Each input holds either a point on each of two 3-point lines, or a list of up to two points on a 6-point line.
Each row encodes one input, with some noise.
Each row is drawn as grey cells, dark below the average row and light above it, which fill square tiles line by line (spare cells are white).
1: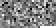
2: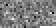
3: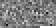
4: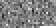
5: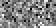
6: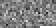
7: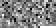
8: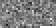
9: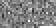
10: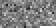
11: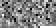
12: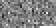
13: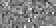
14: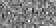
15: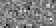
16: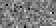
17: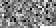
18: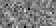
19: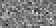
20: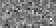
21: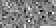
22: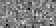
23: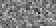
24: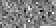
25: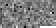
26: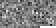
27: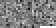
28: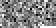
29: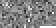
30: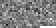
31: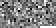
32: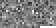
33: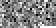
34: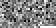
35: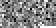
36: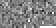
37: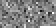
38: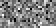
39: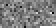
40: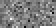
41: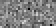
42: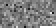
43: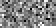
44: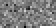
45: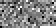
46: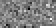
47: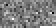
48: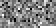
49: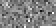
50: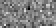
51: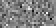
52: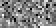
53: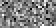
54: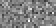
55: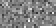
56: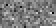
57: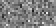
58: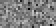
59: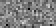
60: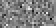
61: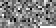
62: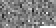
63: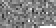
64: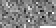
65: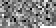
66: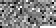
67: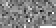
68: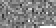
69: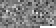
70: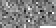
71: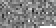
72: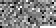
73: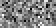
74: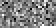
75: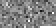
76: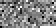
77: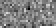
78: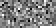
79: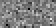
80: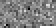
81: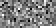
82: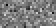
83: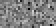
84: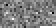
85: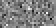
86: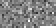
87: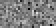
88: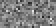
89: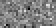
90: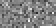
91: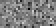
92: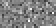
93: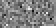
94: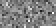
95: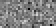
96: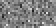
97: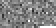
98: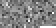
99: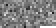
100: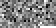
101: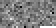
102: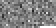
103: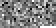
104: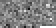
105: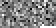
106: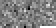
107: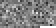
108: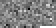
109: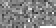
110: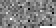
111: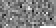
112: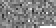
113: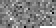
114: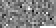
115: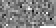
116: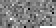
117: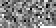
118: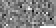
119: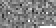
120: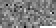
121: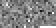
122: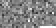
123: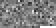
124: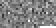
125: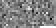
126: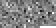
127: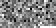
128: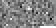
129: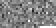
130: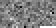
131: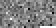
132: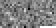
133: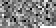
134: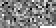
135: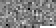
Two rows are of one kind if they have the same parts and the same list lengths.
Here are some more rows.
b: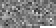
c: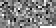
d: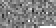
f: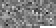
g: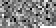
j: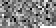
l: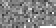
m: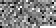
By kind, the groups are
b, f
c, g, j
d, l
m

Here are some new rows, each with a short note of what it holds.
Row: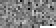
a list of two items
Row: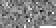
a list of one item
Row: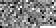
the empty list
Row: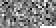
a point on each of two 3-point lines
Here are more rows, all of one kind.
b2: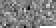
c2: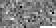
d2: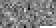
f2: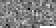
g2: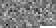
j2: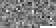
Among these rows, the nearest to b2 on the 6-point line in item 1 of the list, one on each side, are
d2 and g2.
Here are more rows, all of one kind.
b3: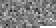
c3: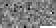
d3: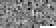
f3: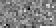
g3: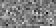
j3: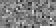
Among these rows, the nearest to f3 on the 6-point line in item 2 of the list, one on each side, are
d3 and j3.
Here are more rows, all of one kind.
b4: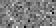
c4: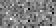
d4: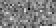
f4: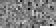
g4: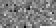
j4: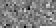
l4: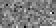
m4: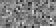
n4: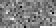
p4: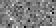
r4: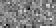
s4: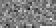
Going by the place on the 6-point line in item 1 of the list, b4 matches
c4, n4 and p4.
